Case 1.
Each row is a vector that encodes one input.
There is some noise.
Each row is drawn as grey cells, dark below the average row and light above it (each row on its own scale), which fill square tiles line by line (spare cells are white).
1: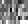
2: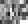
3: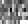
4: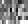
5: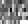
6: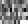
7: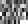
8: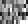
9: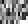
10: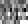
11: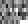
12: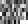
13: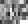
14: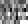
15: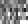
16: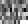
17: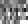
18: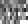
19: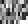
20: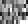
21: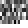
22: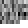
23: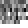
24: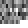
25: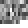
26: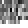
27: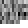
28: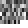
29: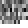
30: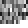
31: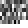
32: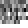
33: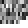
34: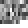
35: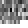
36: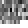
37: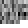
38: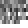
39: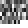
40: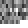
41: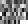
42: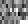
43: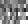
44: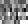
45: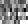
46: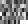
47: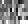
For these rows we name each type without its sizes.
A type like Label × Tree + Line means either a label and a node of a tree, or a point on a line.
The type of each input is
Label + Tree.
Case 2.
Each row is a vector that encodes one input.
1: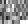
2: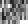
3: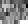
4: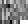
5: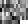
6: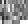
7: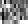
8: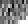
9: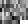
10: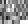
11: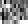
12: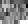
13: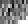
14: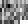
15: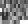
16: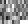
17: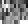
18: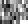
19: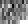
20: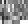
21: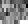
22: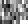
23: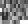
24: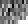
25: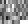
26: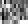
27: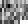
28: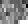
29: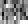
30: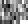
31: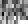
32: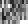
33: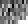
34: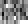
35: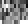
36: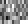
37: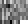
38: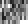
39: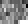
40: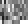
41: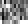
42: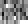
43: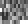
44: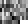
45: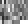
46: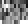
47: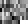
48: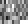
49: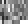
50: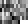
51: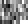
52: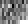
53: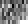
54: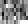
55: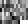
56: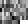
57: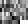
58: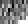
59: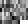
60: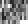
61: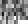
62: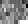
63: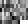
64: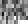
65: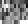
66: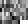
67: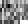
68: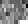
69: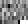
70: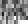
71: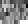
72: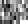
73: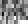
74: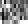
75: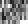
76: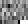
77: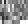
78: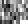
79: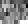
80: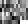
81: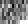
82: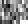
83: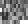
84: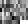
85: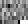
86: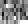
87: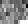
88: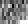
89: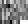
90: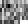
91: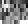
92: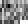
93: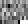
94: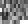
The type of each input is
Label5 + Tree12.
